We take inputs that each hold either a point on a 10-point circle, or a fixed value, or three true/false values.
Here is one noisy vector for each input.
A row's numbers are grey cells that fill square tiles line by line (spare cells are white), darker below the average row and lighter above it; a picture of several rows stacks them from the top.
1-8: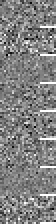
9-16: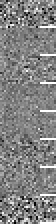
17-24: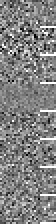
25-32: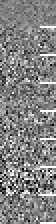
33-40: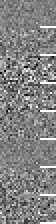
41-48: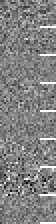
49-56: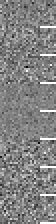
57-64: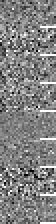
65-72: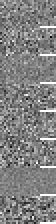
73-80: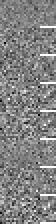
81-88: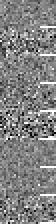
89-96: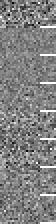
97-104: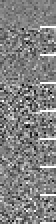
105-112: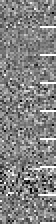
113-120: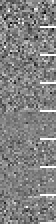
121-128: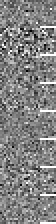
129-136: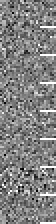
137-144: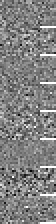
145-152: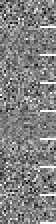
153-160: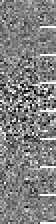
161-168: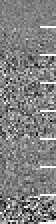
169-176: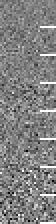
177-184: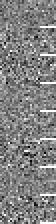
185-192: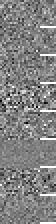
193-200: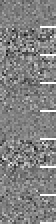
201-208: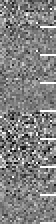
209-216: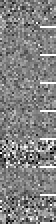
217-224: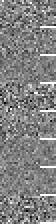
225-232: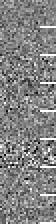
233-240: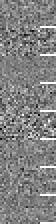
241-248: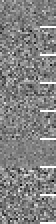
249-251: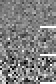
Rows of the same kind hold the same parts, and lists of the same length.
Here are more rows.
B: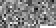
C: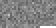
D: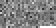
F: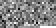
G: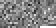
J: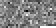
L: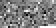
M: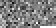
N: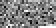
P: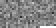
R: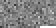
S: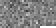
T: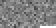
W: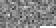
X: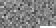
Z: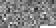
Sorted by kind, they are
B, C, D, F, J, M, P, S, T, W, Z
G, L, N, R
X

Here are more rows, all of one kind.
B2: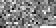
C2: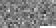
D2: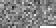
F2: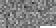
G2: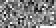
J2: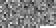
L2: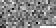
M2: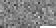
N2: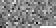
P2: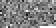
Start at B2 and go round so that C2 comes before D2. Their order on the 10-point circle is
B2, N2, M2, L2, C2, J2, F2, G2, P2, D2.
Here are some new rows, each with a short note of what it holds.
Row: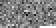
three true/false values
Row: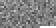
a fixed value
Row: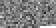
a fixed value
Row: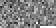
three true/false values
